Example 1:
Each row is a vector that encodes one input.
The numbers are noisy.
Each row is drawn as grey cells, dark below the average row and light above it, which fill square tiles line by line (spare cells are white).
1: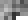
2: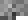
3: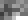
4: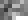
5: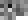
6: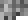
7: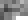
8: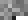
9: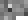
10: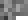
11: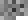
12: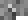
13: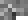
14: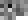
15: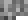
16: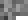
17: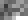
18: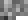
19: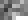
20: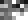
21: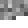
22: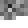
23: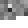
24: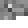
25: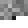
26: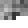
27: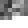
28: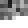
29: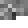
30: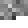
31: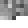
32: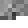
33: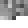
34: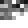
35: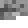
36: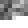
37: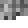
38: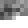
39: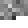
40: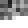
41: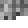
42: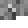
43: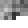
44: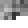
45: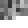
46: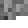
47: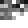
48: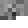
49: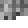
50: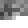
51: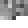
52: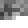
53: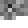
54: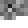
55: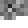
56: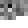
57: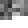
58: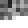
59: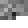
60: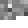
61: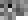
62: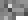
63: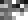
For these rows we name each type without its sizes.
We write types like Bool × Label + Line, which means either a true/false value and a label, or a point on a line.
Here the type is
List(Line).
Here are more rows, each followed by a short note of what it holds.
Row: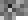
a list of one item
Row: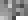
a list of one item
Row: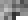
a list of one item
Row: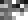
the empty list
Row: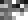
the empty list
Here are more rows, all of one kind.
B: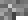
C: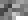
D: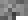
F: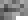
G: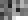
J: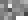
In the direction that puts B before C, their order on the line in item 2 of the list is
B, D, G, J, F, C.
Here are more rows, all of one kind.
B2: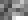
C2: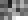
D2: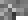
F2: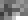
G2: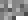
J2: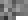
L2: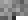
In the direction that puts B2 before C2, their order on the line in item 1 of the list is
J2, L2, D2, G2, F2, B2, C2.
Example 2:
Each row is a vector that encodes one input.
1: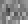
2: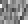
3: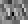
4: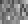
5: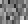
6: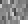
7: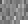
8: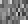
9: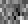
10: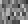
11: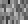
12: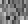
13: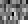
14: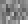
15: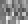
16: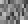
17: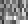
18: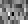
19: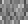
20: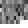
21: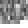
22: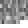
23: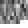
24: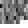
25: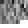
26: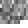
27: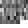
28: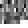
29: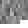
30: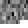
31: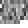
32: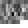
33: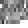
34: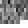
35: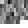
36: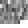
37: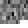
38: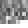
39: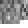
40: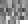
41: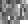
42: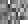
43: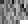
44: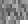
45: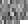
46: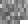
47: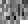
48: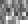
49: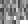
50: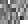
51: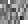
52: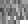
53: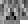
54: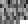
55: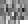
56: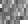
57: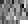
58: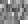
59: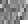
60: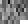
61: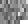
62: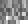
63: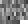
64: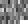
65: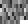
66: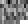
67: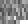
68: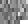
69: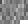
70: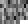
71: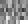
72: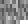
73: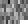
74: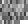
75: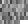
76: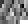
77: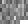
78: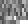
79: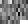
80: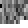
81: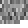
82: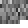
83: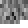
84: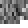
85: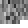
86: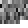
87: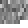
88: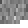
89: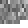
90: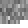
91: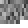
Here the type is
Label12 + Tree10.
